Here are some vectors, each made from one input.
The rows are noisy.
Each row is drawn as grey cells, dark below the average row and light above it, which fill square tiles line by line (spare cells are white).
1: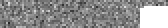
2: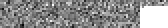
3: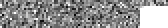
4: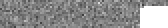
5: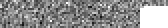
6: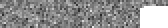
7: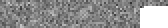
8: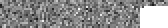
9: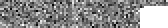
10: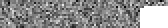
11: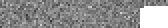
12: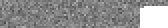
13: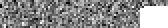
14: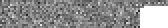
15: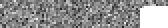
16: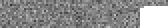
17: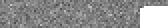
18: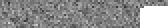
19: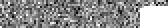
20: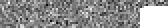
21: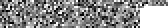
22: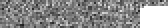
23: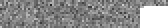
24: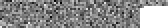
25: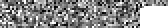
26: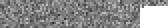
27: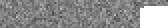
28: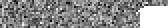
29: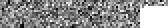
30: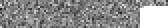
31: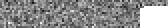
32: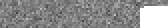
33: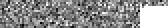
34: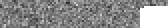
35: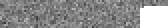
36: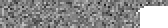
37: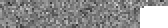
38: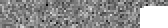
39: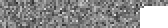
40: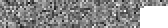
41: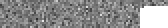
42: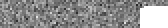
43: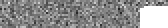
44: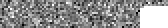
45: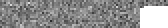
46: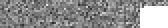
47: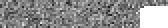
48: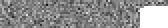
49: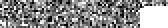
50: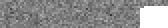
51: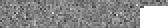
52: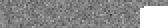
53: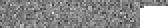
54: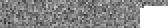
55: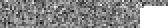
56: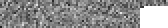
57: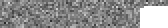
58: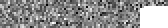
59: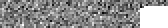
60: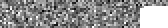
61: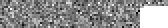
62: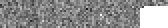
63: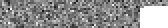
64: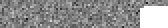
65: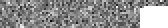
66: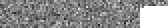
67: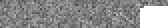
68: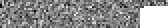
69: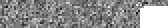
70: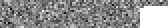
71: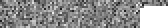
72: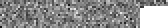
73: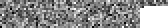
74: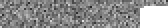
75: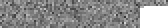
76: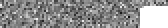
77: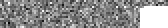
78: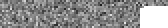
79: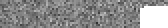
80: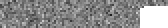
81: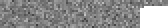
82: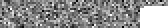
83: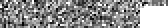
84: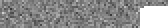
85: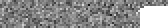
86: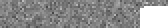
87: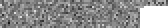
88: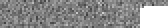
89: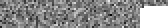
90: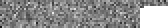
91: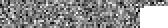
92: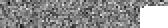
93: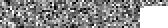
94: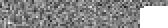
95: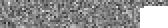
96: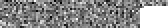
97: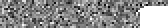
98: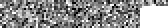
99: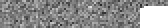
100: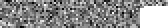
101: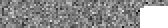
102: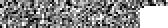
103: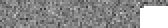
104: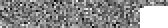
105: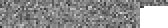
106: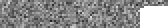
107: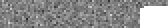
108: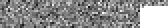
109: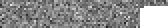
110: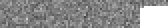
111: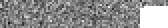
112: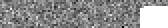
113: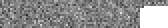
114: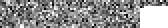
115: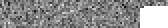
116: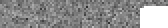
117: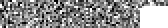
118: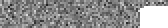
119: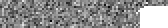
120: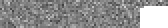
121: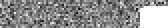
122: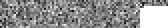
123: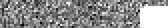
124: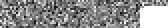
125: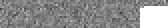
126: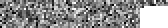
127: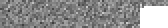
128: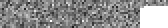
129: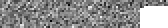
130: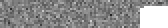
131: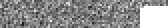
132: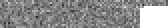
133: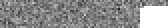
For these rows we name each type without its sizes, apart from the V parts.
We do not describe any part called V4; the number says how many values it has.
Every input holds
a list of items, each a true/false value and a value of V4.
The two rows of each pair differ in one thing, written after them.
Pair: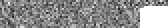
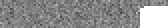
the true/false value in item 1 of the list
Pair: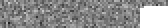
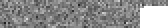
the value of V4 in item 1 of the list
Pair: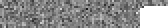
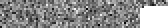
the value of V4 in item 2 of the list
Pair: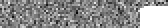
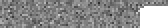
the true/false value in item 1 of the list
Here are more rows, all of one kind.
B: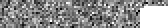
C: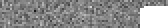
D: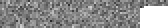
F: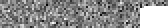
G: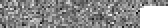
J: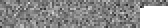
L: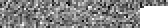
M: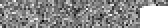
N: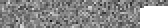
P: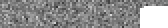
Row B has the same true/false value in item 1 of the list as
F, J and L.
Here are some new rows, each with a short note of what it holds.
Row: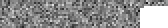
a list of one item
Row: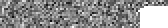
a list of two items
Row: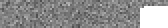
a list of two items
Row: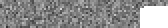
a list of two items
